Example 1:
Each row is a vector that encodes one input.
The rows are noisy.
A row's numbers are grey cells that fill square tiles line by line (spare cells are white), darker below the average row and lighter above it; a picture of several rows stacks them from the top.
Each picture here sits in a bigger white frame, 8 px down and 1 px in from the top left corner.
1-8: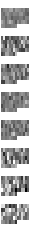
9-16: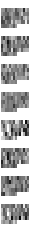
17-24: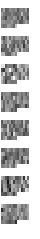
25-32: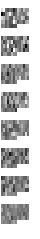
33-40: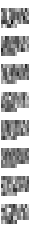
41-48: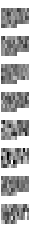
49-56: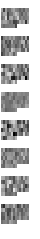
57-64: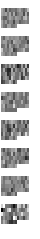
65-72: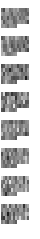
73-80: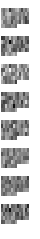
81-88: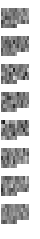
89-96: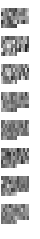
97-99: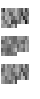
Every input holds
a point on a 6-point line and three true/false values.
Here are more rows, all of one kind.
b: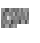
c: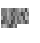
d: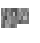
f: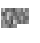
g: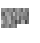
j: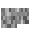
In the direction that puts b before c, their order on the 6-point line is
b, g, j, f, c, d.
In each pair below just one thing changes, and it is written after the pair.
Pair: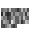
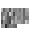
one of the three true/false values
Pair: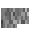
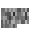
the place on the 6-point line
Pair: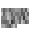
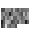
one of the three true/false values
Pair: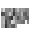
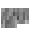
one of the three true/false values
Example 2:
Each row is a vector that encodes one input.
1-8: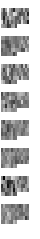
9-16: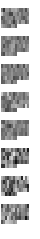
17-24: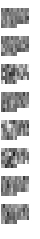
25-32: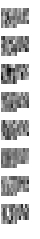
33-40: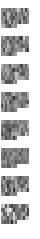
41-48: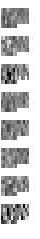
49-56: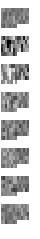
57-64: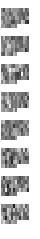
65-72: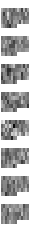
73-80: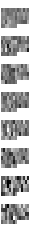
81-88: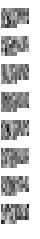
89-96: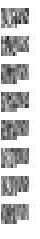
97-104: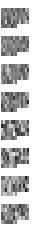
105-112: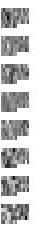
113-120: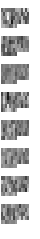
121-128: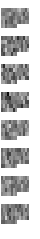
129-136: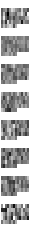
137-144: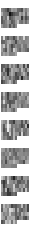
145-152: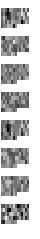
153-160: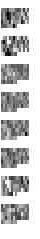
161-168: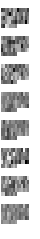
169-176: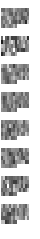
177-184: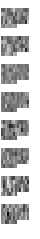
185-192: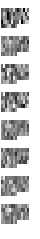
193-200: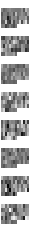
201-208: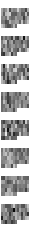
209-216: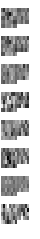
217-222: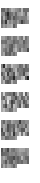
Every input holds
either a point on an 11-point line, or three true/false values.
